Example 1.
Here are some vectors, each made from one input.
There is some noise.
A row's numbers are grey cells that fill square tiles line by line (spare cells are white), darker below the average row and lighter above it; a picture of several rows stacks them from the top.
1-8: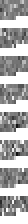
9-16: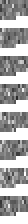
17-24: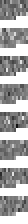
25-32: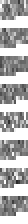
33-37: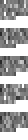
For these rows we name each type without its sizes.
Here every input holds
three true/false values.
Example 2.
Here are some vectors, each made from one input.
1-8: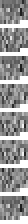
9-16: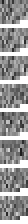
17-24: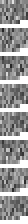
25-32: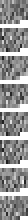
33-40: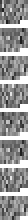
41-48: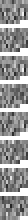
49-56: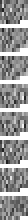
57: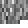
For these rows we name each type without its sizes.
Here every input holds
a point on a line.
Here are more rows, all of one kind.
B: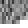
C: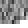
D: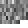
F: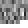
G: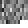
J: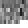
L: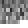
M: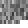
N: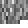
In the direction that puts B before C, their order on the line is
G, N, D, M, J, L, B, C, F.
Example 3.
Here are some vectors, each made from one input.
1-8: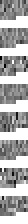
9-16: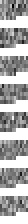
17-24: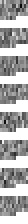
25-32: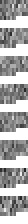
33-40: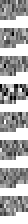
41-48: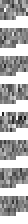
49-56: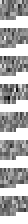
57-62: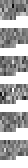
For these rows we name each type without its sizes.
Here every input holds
four true/false values.
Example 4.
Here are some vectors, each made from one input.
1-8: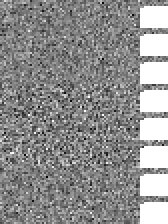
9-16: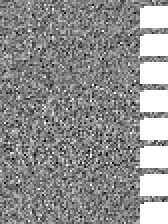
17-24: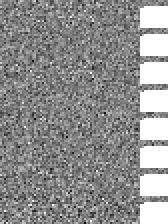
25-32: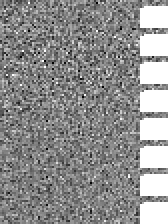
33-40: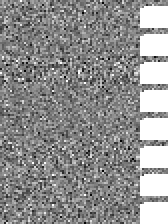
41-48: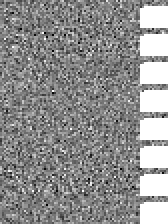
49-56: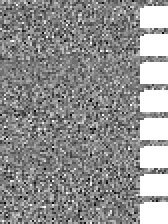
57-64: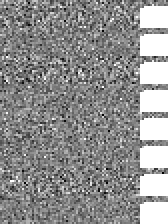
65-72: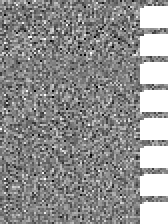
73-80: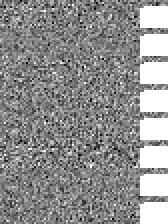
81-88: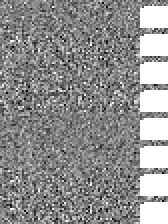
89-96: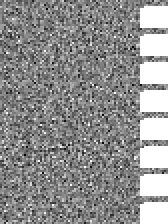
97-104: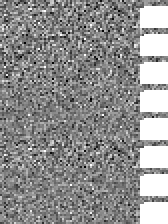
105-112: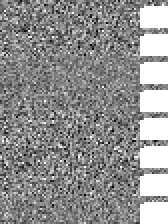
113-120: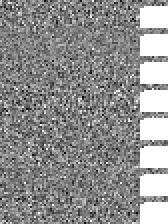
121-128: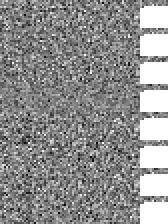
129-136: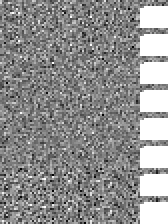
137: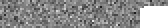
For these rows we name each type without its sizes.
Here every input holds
a point on each of two lines.
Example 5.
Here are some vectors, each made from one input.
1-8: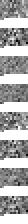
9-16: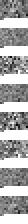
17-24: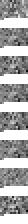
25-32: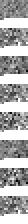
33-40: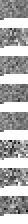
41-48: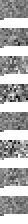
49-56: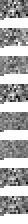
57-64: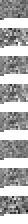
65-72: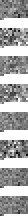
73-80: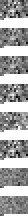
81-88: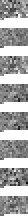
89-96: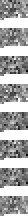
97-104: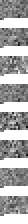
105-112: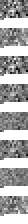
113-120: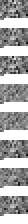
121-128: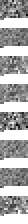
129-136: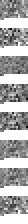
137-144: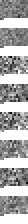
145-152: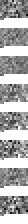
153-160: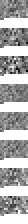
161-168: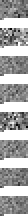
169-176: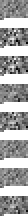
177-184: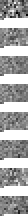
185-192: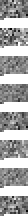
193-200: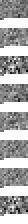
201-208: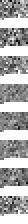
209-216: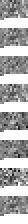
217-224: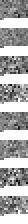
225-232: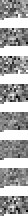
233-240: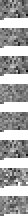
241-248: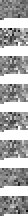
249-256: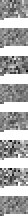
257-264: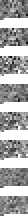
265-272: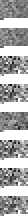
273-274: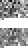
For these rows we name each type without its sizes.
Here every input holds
a point on a line.
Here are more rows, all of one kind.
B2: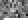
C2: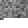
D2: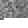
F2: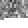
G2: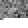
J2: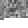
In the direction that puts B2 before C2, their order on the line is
B2, G2, C2, D2, J2, F2.
